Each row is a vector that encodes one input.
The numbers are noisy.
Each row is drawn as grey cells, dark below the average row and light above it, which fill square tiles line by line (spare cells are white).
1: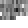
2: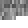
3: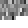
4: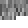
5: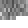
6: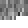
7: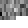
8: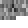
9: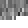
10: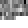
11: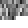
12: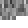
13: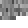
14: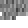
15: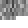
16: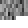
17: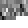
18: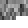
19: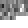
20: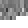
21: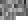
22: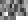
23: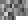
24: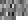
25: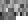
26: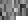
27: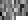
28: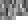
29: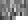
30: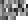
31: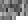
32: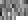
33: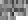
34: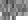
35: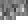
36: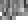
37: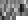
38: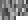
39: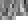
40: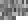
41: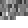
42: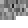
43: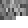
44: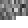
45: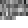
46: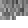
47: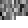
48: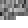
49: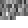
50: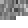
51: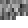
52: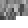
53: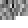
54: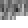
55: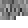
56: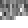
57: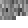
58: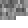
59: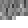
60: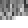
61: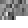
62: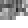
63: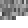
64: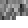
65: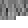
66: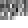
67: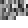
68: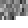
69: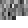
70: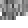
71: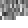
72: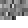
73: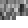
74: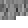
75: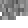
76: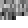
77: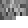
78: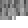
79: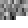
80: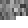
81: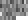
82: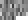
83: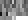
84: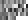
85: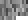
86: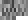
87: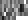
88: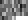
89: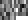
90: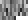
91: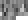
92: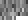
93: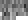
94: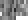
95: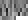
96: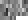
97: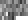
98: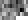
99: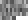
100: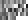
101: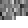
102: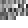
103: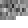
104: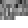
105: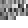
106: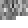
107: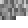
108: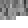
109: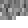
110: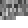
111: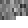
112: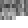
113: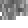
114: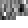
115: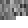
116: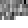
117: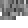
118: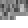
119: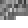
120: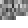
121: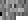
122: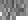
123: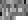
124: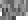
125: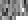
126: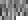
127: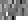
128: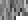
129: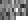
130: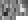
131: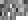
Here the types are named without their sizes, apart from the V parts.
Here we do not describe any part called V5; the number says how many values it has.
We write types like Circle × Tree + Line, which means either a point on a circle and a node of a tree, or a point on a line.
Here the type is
List(Bool × V5).
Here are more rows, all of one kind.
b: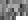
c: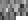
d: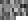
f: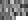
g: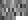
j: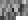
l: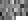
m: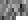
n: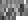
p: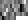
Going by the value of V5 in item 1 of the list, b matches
d and m.
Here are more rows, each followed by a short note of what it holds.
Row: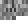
a list of three items
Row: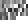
the empty list
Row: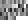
the empty list
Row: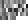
the empty list
